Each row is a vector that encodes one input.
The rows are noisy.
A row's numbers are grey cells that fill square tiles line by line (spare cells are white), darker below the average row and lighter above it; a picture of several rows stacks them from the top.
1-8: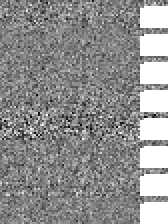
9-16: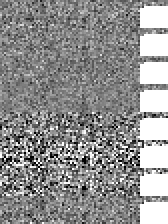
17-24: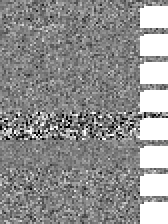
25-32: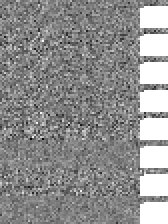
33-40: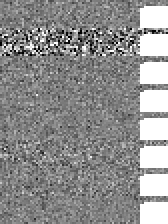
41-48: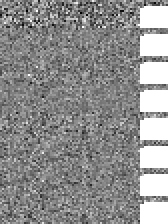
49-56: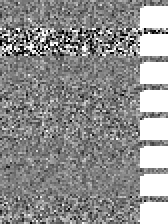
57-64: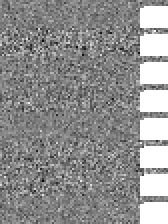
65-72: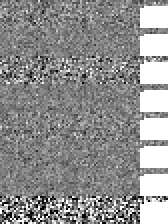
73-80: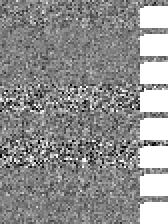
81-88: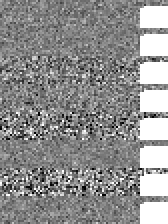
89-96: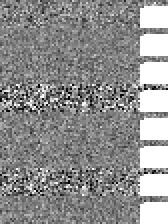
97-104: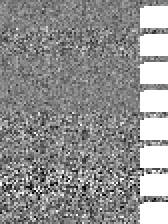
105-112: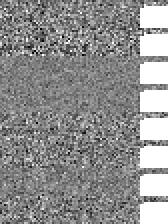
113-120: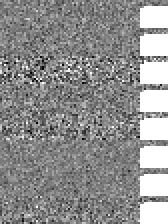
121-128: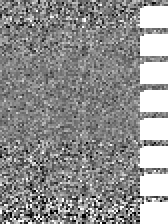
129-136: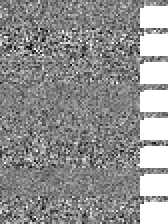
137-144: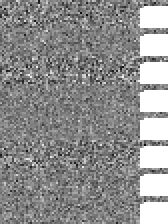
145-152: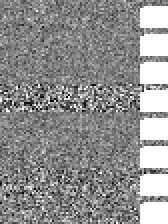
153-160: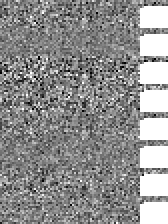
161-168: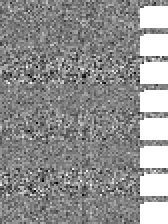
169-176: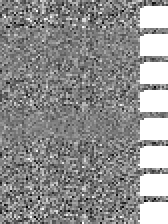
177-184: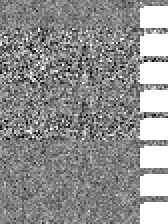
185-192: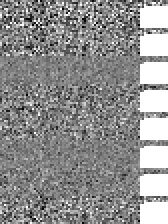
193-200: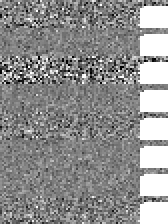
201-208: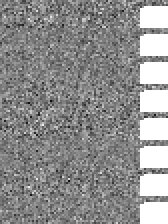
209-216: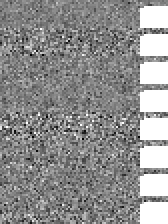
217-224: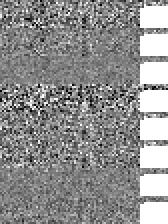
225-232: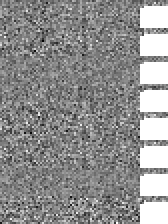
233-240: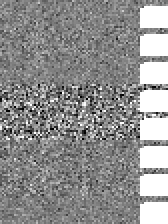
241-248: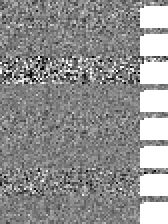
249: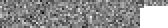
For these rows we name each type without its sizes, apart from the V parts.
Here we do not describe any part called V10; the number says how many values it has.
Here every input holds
a list of items, each a point on a line and a value of V10.
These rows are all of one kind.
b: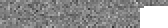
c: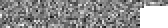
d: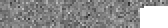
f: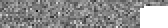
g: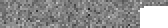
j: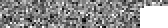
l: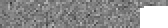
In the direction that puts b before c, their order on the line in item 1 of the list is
d, j, l, b, g, c, f.
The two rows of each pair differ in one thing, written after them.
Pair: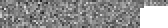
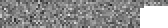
the value of V10 in item 1 of the list
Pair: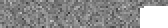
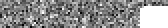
the value of V10 in item 1 of the list
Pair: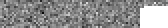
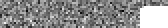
the value of V10 in item 2 of the list
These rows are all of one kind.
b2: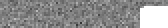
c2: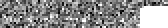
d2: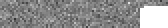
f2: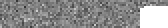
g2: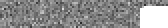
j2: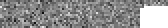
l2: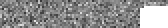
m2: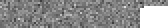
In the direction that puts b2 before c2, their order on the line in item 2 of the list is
d2, g2, j2, b2, f2, c2, m2, l2.
